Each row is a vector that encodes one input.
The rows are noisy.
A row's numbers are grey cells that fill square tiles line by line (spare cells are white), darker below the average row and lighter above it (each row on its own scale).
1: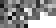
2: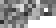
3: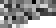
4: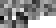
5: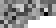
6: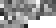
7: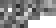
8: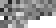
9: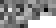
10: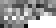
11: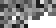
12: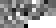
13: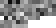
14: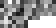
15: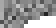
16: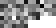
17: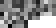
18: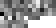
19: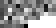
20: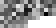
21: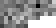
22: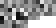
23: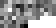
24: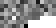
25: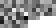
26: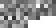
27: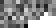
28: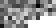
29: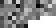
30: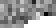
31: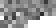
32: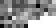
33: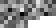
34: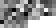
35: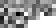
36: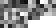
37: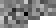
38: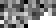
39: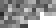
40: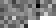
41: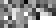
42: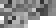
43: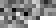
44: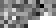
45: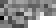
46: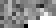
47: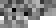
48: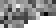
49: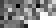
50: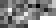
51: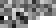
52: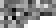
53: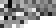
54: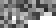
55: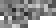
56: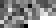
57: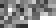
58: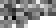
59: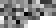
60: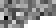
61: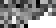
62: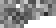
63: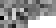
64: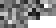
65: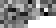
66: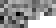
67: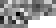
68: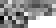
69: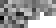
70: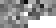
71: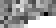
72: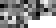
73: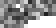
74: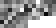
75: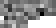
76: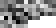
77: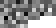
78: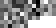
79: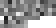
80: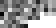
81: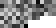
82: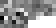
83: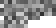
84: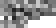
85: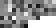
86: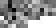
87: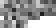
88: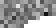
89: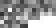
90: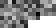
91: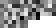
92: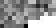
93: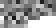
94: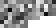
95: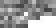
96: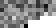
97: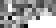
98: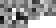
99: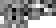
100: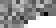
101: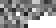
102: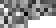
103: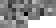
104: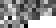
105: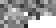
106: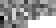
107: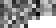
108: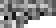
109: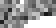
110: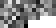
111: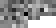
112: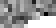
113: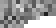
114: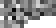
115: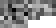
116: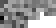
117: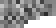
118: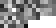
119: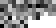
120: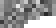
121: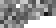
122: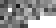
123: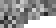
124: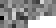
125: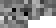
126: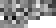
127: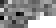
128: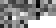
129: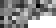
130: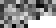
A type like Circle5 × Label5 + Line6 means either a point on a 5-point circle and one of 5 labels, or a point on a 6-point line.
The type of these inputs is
(Line4 + Line6) × (Tree9 + Unit).
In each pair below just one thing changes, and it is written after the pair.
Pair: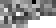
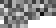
the node of the tree
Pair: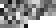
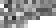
the place on the 6-point line
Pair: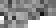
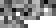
the place on the 6-point line
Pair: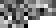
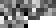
the node of the tree
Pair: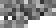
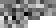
the node of the tree
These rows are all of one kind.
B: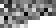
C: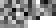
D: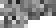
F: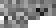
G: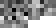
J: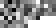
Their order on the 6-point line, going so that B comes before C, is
B, F, D, C, G, J.
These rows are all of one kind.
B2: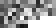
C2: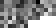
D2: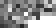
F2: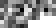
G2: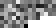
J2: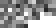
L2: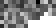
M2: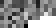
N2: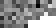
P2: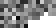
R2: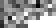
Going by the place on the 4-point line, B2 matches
F2 and J2.
